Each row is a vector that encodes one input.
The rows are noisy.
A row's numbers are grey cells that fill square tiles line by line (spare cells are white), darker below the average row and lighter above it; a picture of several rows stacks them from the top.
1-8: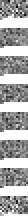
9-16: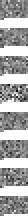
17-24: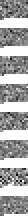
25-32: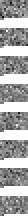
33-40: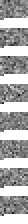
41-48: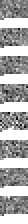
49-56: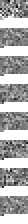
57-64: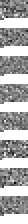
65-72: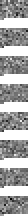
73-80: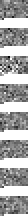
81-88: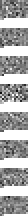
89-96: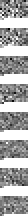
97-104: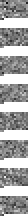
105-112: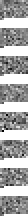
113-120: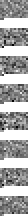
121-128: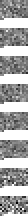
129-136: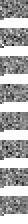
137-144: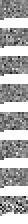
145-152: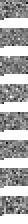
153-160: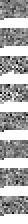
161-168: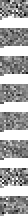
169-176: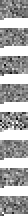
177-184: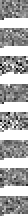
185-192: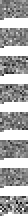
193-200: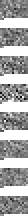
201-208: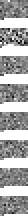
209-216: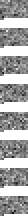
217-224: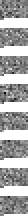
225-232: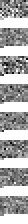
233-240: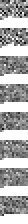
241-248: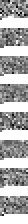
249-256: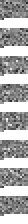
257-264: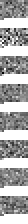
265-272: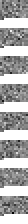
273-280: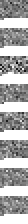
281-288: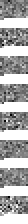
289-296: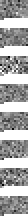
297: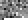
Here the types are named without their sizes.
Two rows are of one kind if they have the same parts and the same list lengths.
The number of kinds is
2.
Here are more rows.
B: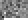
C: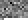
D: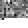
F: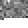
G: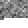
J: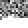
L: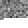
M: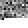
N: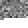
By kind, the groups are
B, C, D, F, G, L, M, N
J

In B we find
five true/false values.
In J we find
a point on a line.
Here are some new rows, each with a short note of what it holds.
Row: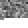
five true/false values
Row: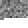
five true/false values
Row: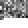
five true/false values
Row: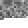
five true/false values
